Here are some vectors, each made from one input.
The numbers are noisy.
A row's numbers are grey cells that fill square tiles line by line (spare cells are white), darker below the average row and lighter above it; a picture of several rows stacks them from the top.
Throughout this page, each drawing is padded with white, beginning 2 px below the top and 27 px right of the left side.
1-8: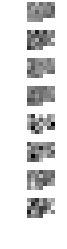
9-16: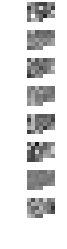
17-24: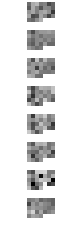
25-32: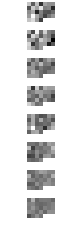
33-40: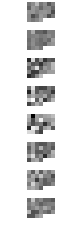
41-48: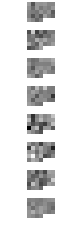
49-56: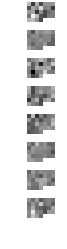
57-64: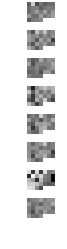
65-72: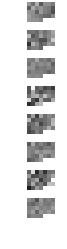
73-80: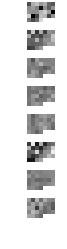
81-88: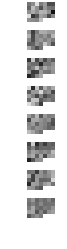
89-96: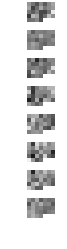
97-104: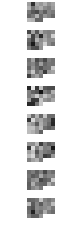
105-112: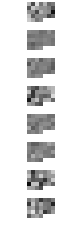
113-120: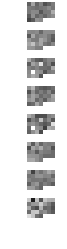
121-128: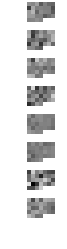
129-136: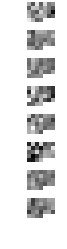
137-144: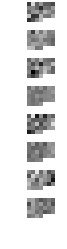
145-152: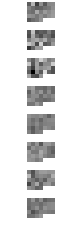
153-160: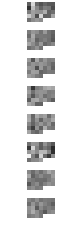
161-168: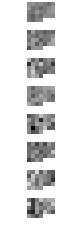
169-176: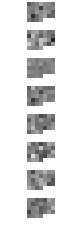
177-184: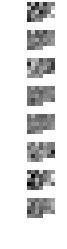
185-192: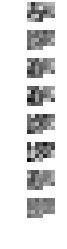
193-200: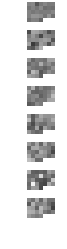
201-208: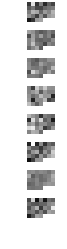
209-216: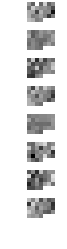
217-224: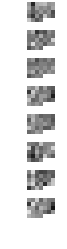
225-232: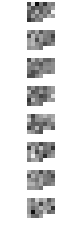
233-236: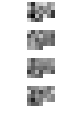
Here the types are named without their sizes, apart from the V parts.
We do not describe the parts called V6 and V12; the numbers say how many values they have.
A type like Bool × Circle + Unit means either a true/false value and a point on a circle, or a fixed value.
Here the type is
((Bool × Bool × Bool + Unit) × Line + V6) × V12.
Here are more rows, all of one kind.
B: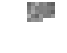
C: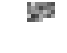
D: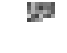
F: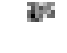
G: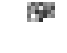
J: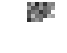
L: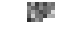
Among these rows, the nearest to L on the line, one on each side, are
B and F.
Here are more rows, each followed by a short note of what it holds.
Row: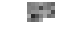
a point on a line, three true/false values and a value of V12
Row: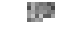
a value of V6 and a value of V12
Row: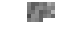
a point on a line, three true/false values and a value of V12
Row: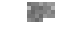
a point on a line and a value of V12
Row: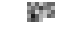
a value of V6 and a value of V12
